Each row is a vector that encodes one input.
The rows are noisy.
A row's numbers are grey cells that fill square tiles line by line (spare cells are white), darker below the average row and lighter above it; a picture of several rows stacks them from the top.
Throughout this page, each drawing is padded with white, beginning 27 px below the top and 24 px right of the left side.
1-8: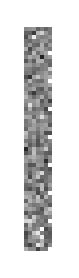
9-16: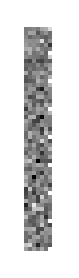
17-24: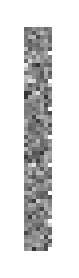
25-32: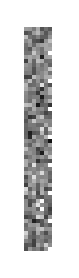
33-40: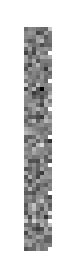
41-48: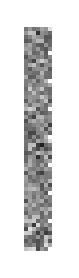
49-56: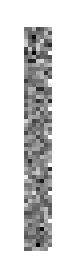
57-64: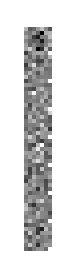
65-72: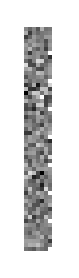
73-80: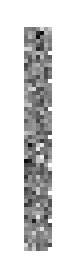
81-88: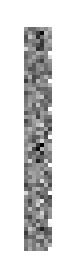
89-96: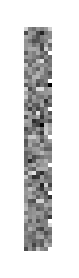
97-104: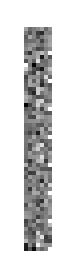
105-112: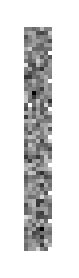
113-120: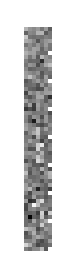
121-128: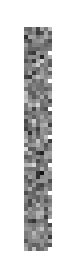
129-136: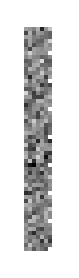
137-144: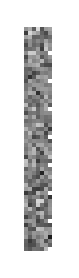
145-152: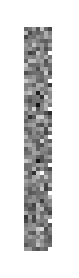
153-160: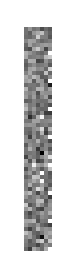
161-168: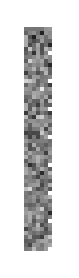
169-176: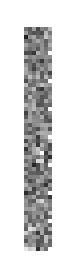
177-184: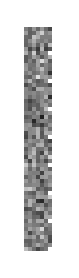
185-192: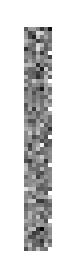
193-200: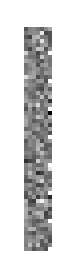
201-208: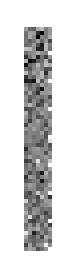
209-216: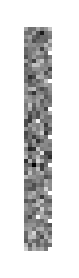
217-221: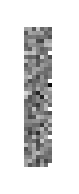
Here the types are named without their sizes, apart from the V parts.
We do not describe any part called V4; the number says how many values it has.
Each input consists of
a point on a line, a true/false value and a value of V4.
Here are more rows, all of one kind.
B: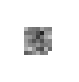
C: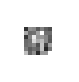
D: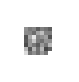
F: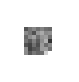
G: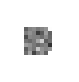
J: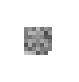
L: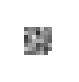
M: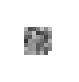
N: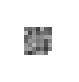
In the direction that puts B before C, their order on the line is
M, N, D, B, G, F, J, L, C.
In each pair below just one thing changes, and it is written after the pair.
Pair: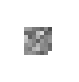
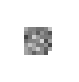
the value of V4
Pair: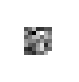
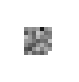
the true/false value
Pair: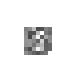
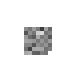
the place on the line
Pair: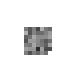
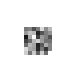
the place on the line
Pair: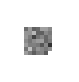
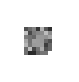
the true/false value
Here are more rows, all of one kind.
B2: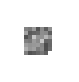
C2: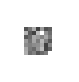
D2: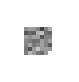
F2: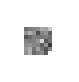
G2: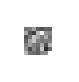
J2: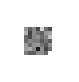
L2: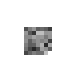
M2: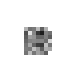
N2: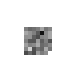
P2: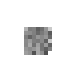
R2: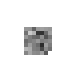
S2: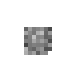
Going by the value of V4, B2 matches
F2, J2, P2 and R2.
